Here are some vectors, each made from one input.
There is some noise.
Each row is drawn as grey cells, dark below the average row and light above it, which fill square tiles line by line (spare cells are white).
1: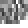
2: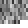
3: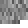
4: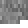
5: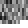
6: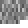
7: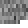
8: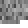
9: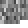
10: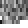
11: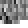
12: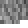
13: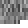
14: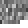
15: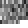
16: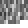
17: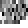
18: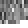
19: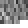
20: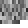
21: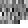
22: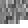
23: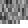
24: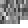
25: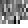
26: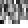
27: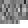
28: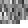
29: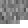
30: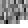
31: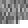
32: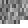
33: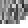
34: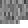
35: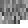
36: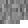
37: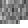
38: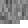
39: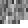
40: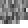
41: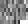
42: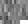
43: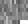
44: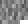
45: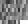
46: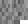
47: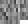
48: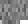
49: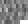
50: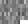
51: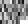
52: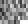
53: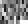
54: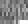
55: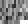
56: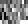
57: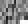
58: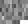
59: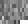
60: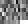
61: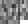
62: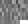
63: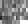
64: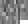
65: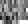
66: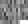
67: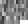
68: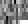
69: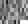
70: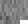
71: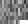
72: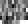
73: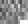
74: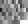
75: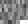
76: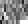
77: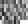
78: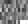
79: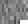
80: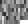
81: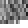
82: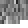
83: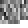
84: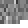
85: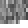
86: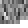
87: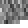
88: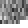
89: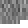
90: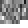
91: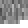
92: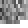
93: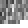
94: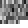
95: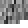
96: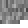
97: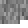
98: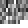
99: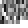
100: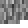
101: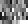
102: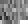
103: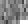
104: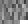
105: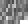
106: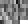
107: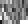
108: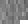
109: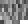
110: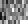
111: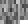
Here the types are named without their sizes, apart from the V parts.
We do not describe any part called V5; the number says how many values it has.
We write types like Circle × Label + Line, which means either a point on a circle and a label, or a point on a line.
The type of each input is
Line + (Tree + Unit) × V5.
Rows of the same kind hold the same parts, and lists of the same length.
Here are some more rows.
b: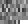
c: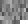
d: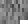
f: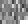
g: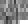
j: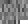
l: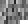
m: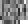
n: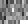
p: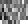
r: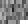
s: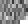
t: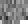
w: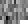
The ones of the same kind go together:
b, c, f, g, p, r, w
d, n, t
j, l, m, s

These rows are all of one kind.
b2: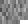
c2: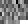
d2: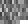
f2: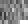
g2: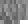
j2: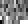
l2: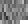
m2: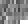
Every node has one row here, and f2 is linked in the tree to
c2 and g2.
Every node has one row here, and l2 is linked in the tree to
m2.
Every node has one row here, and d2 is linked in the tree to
b2 and c2.
